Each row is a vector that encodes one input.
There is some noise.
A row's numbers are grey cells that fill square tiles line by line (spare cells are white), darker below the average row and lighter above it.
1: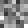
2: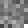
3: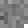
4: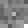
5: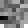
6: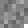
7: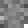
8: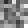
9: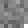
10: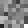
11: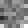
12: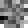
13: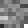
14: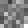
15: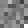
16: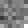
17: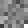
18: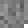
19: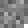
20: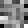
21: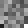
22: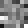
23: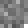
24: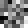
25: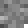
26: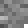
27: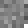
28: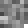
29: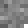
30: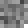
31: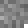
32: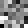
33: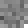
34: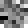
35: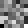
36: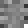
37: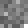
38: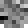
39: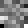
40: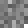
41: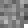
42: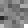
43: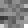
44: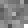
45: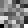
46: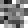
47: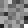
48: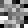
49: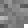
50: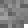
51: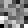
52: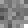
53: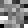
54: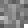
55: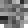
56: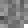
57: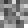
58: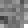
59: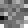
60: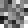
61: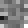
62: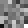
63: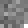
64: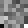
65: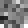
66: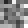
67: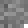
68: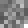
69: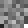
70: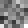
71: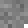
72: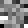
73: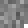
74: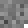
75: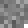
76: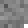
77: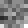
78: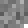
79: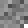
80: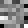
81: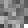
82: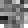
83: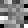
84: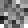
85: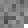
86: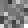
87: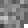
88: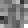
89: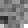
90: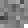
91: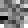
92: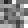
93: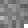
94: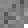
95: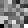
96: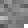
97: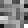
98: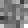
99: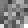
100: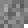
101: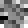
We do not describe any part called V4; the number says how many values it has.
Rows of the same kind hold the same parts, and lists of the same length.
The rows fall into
3 kinds.
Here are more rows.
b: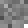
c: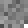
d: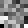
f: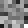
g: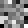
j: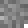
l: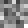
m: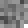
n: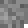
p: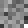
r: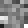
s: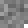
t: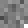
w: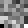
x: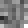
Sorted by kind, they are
b, c, d, f, g, m, p, s, t, w, x
j, n, r
l

